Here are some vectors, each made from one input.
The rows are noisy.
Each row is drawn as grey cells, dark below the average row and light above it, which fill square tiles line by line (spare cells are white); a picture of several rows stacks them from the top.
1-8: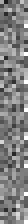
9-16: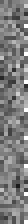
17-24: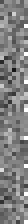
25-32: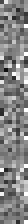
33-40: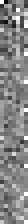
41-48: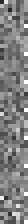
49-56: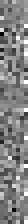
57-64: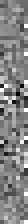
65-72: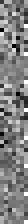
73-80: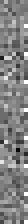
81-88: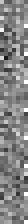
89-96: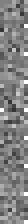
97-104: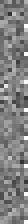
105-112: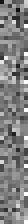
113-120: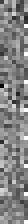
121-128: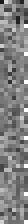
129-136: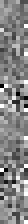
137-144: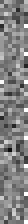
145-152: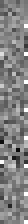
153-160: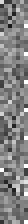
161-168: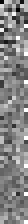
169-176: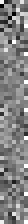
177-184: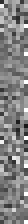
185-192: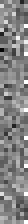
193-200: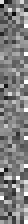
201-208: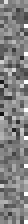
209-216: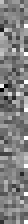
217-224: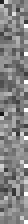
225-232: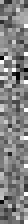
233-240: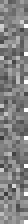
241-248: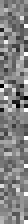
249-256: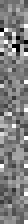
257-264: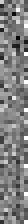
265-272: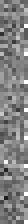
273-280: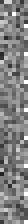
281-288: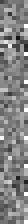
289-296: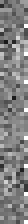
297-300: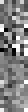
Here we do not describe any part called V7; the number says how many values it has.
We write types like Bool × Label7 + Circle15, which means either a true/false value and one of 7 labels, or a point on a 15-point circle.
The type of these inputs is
(Line4 × Line5 + Unit) × V7 + Line11.
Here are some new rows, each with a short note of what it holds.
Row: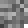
a point on an 11-point line
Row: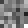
a point on an 11-point line
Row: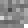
a value of V7
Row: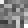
a point on an 11-point line
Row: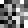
a point on an 11-point line
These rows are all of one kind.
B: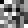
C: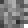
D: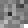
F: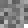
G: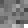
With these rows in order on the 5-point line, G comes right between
C and F.
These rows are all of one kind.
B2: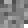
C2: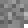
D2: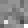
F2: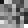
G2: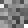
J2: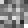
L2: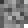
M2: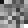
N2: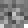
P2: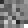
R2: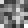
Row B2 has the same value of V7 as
M2 and N2.
